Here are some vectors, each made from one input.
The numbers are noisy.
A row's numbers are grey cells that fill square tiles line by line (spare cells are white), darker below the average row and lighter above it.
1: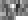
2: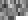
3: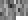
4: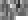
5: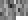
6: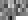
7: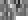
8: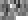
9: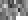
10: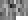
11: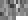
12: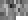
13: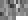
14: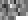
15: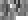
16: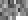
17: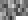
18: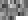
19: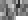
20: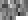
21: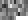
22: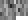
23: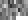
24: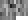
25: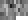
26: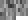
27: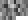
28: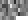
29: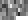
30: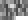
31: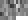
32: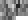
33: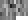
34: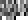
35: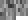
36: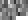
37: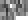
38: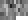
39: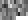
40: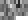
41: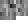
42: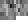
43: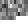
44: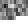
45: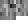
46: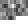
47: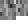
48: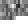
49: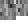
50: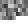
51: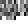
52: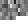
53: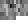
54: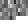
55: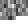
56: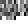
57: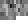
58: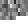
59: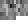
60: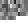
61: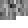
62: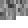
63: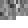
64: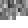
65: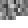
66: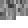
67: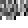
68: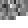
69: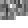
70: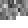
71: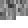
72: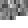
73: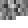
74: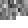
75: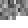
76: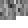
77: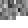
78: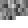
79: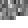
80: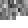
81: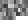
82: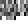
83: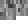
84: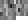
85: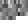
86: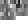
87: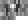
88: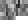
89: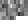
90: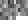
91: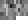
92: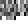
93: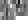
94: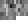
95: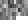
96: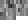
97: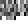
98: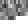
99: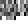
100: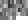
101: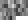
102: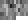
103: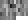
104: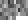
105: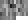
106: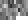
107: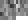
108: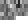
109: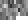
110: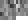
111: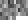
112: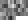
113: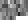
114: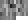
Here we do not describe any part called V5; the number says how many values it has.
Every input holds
a list of up to two items, each a true/false value and a value of V5.
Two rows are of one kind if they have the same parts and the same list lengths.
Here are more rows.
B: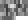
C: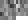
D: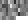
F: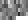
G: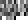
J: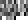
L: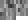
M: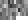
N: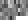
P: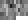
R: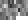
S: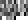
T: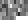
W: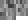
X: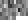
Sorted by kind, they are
B, D, F, N, T
C, L, M, P, R, W, X
G, J, S

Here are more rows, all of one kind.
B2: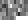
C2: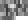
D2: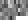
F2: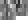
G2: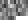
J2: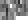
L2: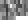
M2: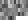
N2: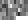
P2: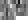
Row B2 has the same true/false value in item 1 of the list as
D2, G2, M2 and N2.
